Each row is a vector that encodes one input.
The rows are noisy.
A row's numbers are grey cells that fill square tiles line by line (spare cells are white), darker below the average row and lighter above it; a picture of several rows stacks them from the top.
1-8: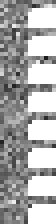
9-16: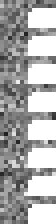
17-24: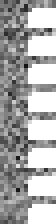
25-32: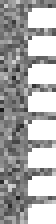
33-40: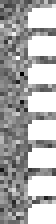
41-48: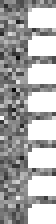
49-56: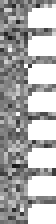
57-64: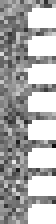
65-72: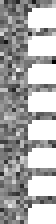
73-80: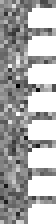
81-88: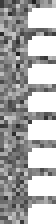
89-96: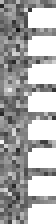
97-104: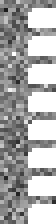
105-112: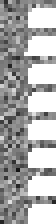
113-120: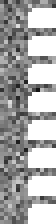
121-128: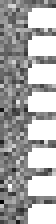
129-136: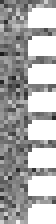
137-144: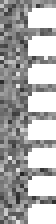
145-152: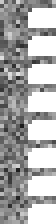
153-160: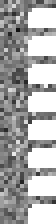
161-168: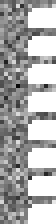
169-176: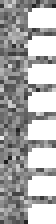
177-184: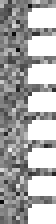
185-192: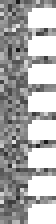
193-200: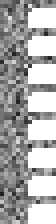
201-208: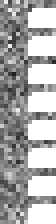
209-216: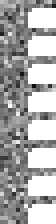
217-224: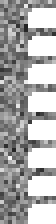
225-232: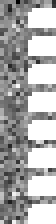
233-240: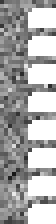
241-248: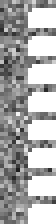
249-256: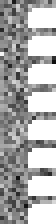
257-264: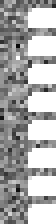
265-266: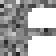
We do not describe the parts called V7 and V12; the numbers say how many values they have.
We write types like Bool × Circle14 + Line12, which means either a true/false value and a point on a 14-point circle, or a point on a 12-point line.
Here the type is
Label8 × (Tree11 + V7) × V12.
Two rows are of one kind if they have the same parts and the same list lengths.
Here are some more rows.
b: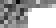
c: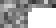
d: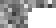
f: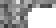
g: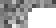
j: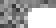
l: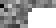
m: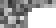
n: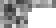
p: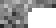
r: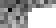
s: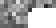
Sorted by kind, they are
b, g, j, m, n, r
c, d, f, l, p, s

